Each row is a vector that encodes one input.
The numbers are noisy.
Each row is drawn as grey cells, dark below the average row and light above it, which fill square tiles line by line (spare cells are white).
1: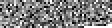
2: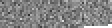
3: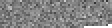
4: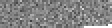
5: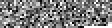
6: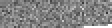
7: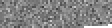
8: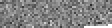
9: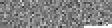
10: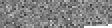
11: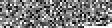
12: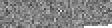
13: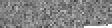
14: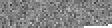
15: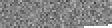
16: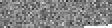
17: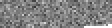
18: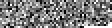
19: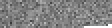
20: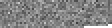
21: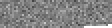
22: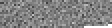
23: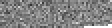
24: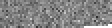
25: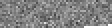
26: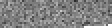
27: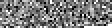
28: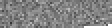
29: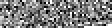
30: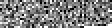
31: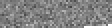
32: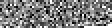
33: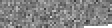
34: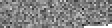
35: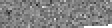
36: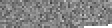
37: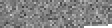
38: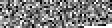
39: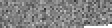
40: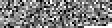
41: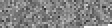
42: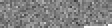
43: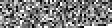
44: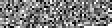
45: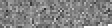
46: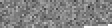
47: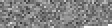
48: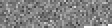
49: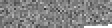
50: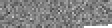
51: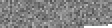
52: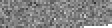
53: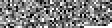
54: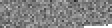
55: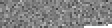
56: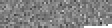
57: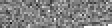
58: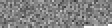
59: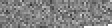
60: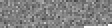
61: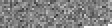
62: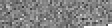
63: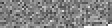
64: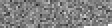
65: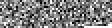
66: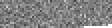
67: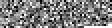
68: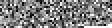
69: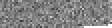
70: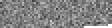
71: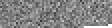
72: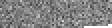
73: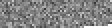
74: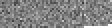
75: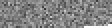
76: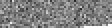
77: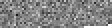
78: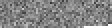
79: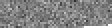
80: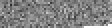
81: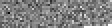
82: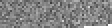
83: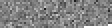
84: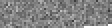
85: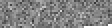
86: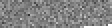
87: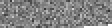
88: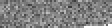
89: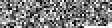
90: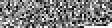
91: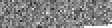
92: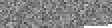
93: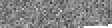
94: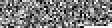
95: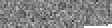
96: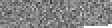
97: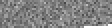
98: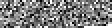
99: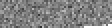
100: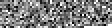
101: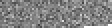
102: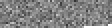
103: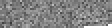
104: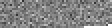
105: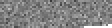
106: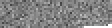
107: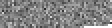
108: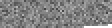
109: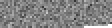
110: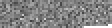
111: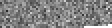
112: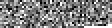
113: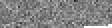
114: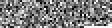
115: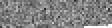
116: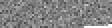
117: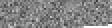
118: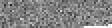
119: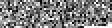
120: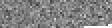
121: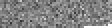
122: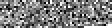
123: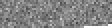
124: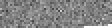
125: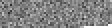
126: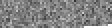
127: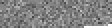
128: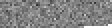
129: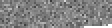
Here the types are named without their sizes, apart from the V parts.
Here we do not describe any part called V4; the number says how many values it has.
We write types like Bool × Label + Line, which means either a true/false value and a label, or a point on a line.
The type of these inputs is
Bool × Bool × Bool × Bool × Line + Label × Label × V4.
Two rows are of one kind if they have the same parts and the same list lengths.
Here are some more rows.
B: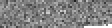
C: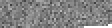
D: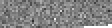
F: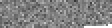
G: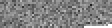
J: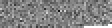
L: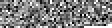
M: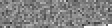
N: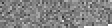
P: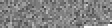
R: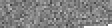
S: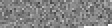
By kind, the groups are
B, C, D, F, G, J, M, N, P, R, S
L

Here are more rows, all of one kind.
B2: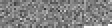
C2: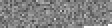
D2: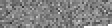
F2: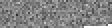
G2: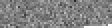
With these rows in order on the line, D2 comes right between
B2 and F2.
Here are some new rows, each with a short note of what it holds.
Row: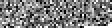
two labels and a value of V4
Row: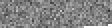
a point on a line and four true/false values
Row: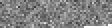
a point on a line and four true/false values
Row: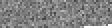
a point on a line and four true/false values
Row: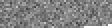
a point on a line and four true/false values
